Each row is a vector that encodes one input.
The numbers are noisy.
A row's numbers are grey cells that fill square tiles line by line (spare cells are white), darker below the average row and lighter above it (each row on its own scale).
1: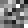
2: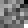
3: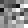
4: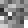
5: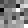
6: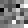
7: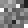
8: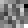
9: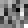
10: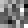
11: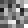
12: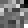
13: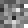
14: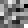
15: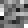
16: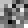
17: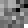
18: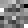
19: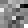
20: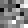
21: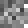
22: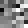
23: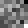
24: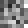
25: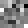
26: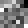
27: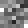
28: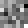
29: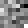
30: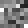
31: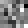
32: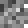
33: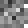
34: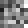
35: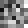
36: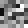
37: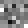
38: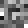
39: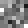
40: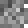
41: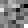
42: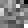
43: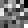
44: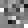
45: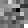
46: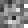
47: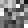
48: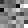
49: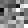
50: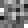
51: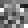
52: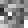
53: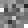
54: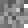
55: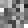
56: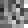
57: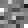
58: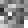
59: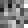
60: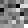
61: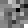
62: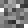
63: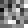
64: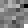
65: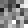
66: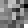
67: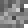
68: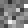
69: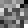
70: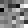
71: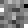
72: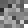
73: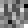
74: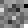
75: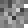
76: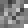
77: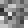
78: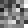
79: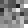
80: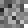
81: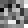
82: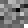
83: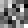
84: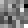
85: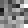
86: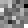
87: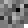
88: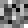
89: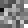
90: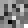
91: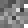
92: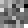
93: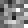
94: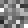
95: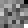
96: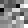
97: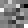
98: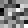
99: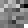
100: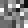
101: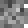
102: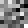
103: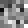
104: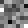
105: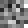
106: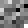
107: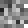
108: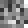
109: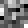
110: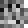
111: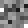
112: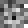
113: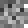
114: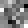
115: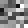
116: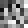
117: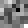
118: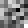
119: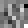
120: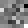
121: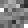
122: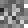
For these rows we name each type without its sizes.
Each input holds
a list of points on a line.
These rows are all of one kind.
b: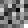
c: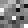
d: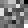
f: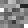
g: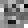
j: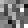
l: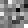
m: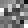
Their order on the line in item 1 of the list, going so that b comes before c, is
j, g, b, c, l, f, d, m.
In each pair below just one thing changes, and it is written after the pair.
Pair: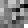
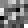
the place on the line in item 1 of the list
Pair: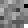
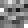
the place on the line in item 2 of the list
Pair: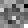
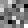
the place on the line in item 2 of the list
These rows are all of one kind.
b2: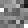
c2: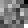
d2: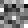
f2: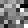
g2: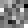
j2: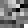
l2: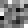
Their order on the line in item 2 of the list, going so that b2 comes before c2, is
d2, b2, g2, l2, c2, j2, f2.
